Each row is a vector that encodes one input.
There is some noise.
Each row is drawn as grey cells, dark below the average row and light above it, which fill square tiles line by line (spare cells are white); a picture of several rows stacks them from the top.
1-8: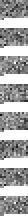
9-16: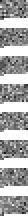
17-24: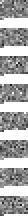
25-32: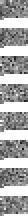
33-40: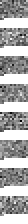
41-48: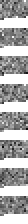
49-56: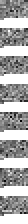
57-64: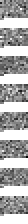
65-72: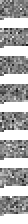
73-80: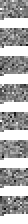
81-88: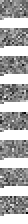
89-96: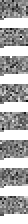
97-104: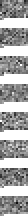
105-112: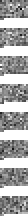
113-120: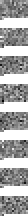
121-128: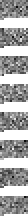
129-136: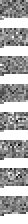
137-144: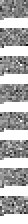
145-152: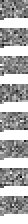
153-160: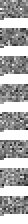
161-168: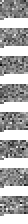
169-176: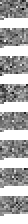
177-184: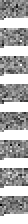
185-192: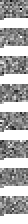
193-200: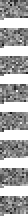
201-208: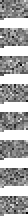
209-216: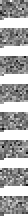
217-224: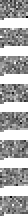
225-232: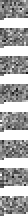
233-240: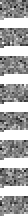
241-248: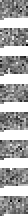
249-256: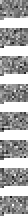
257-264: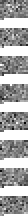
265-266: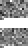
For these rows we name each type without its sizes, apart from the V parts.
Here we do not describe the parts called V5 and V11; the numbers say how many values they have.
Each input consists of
a true/false value and a value of V5, together with either a point on a line, or a value of V11.
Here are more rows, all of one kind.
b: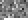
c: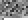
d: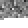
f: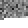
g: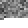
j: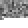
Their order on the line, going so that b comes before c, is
b, g, j, f, c, d.
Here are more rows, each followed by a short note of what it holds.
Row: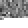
a point on a line, a true/false value and a value of V5
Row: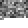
a true/false value, a value of V5 and a value of V11
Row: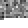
a true/false value, a value of V5 and a value of V11
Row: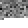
a point on a line, a true/false value and a value of V5
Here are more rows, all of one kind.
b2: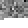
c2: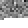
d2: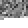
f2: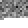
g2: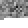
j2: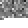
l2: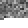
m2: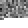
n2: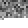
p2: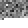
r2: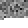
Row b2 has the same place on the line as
c2, g2, p2 and r2.
